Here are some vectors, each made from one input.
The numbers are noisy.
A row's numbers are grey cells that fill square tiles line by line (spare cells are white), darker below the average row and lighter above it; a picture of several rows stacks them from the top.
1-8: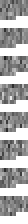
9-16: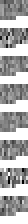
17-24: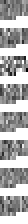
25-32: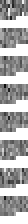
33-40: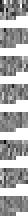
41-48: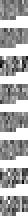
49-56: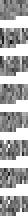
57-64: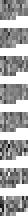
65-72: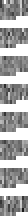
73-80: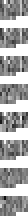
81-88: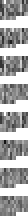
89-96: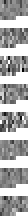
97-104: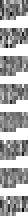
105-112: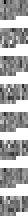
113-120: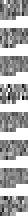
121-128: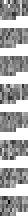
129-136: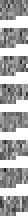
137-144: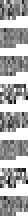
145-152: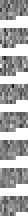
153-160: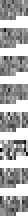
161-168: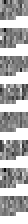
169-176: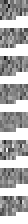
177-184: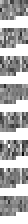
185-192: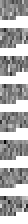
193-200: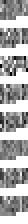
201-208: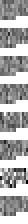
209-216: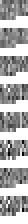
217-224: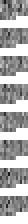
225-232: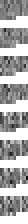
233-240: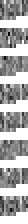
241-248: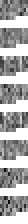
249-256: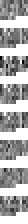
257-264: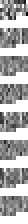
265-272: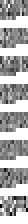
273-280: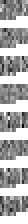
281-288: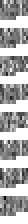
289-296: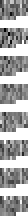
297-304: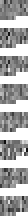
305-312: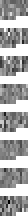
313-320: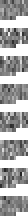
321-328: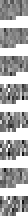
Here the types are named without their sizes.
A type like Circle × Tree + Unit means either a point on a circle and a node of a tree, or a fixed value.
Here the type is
List((Circle + Unit) × Line).
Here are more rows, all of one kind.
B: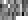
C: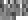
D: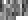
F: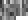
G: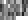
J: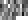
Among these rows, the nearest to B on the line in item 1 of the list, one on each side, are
F and G.
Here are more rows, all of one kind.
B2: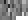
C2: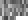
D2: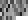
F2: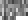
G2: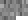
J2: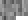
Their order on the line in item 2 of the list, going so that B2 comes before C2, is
D2, J2, B2, F2, G2, C2.
